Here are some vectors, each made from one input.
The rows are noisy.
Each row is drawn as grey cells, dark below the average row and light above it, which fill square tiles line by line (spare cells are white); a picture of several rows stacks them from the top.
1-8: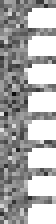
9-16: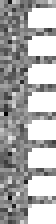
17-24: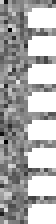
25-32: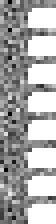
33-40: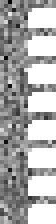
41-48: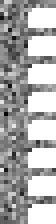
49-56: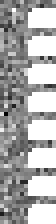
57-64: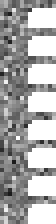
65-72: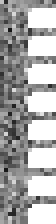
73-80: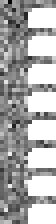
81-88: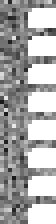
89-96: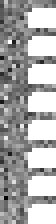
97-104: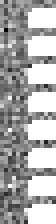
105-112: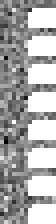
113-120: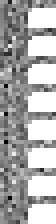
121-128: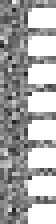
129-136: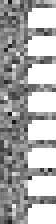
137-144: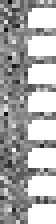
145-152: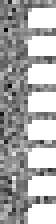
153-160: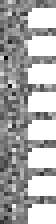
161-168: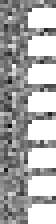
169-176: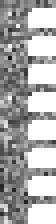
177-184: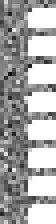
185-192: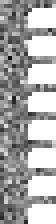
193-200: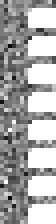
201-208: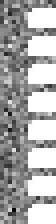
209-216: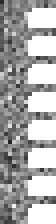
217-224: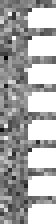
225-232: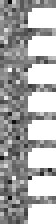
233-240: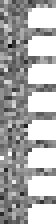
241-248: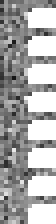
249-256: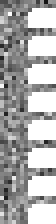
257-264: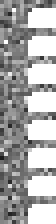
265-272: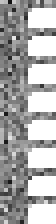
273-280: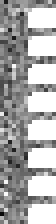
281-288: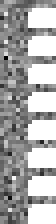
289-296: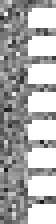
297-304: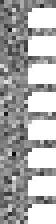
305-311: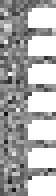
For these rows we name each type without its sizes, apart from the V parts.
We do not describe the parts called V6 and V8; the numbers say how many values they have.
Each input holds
a point on a circle, four true/false values, a value of V6 and a value of V8.
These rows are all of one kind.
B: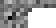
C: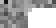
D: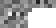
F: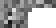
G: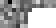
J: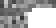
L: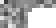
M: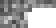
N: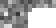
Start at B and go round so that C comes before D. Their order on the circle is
B, C, J, D, M, F, G, L, N.
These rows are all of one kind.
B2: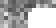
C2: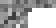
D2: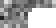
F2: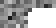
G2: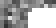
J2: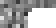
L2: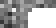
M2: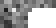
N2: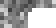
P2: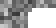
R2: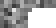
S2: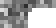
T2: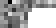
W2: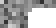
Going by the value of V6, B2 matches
D2, N2, P2 and S2.
